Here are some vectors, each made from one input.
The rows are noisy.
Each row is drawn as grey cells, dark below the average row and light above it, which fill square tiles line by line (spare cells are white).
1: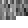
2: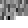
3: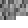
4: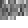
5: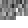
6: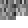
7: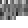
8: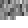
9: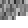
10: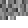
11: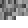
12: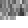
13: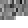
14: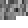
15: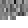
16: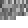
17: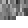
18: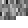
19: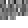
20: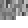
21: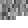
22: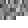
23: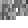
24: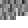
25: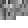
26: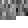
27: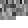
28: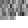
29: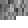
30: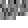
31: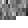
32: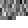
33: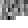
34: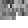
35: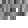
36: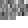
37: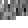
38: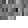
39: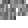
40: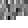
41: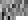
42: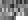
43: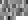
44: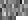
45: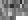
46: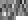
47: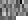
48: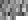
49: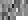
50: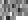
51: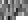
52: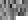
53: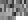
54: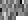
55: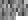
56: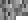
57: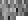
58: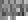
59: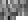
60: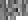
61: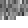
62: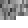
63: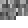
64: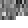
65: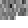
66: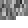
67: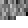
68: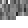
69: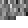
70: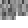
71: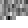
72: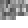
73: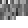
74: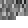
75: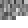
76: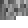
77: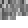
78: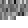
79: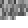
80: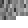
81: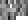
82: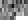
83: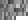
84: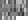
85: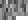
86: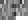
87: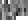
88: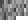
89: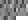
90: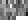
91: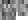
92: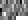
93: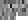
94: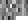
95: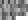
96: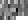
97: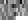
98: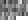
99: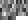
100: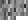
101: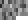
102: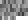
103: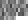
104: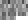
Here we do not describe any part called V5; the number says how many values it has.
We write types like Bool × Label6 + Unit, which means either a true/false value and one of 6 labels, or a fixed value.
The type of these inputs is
Bool × Bool × Bool × Bool × (Line6 + V5).
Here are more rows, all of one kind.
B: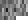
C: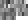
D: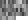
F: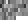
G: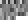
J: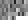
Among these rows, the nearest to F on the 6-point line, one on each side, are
B and D.
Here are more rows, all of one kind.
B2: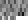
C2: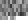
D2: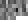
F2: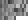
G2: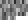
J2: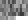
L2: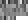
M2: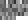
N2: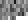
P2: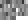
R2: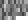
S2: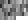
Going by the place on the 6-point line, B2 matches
C2, J2, N2 and R2.
